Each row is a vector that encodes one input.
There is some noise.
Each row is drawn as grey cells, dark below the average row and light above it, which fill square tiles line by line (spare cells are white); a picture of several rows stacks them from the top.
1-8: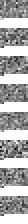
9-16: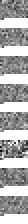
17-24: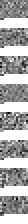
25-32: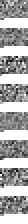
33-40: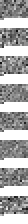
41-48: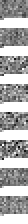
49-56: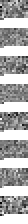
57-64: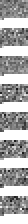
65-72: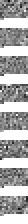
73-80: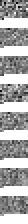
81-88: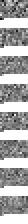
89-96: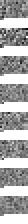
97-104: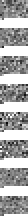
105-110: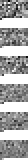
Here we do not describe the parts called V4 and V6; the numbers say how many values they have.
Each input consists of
three true/false values and a value of V4, together with either a point on a 5-point line, or a value of V6.
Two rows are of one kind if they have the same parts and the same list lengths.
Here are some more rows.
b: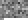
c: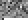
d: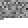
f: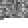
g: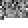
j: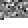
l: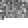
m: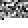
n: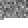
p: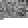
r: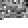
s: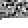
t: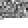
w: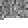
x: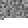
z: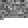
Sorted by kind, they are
b, d, f, j, p, s, w, x, z
c, g, l, m, n, r, t

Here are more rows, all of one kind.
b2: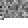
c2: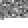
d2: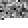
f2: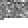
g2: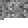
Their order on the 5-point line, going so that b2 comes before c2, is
d2, g2, b2, f2, c2.
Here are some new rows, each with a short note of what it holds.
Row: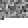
a point on a 5-point line, three true/false values and a value of V4
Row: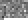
a point on a 5-point line, three true/false values and a value of V4
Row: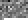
a point on a 5-point line, three true/false values and a value of V4
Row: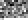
a point on a 5-point line, three true/false values and a value of V4
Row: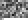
three true/false values, a value of V4 and a value of V6
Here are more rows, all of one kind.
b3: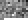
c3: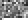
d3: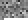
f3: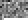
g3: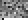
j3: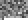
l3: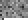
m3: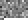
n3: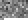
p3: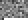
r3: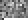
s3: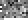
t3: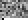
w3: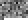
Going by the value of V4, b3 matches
c3, n3 and s3.
